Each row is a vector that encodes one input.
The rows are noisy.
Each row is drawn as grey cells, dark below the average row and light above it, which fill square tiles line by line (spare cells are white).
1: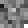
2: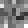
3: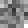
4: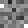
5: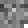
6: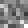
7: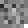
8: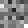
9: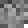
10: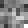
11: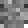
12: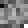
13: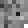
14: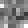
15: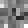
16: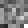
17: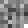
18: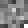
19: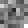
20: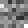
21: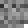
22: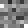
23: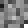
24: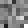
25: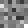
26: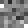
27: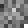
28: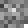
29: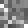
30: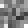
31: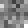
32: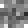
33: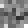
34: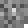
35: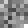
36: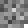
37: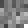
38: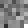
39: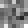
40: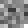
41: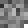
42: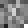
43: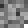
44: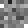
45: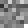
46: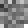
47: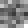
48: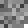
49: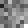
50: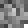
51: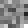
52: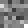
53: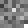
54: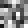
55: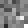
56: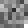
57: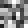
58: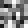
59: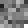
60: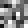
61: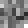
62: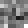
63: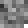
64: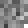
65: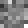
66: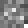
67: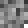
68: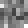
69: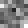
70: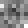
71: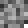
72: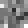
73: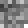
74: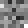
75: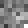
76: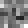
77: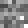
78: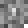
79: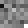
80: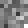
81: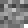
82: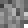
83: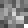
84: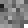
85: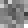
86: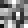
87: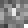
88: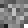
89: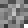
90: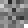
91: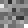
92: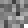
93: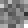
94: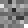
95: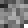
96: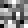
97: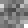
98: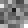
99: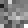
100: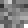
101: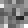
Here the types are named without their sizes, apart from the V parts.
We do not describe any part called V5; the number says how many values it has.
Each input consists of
a list of items, each a true/false value and a value of V5.
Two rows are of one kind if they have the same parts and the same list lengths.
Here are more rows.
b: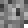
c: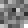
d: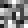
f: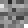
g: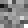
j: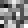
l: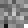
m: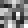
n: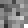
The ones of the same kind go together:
b, g, l, n
c, f
d, j, m

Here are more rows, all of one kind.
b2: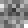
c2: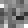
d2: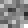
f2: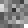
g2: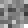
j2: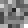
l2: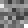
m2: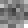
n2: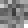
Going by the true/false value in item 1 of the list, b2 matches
f2 and l2.
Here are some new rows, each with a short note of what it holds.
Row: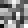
the empty list
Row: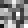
the empty list
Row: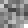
a list of one item
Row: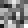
the empty list
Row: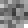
a list of one item
